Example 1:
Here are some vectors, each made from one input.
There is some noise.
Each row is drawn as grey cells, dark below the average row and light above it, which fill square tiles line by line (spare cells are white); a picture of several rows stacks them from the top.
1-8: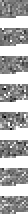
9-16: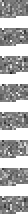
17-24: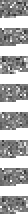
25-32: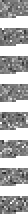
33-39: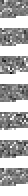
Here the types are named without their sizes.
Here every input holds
a node of a tree.
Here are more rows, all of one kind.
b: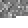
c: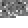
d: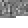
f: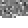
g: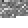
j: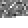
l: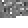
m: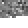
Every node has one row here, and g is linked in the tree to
d.
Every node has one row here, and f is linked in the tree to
d and l.
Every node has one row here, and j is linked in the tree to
m.
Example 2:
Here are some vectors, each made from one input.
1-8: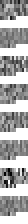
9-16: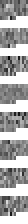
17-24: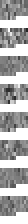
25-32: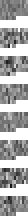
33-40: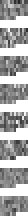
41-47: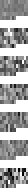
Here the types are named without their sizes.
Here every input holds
either a point on a circle, or a fixed value.
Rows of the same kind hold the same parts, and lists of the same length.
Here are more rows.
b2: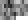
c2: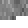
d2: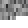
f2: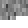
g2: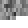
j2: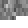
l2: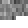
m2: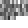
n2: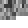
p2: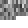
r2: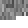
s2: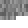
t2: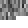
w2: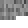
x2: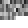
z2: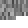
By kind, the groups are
b2, c2, d2, f2, g2, j2, l2, m2, n2, p2, s2, t2, w2, x2
r2, z2

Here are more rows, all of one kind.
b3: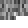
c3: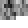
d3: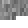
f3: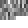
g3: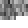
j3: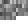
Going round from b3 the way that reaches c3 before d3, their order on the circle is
b3, j3, g3, f3, c3, d3.
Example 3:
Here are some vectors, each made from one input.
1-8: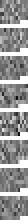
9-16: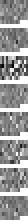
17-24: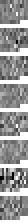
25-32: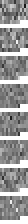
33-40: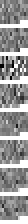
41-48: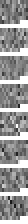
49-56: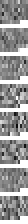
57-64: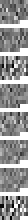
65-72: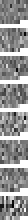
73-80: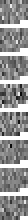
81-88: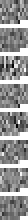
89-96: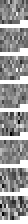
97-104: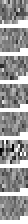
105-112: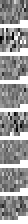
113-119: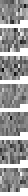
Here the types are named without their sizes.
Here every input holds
either a fixed value, or a node of a tree.
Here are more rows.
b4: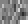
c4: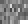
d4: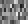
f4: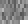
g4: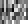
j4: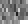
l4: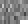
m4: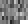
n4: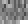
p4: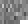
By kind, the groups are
b4, c4, d4, f4, j4, l4, m4, n4, p4
g4

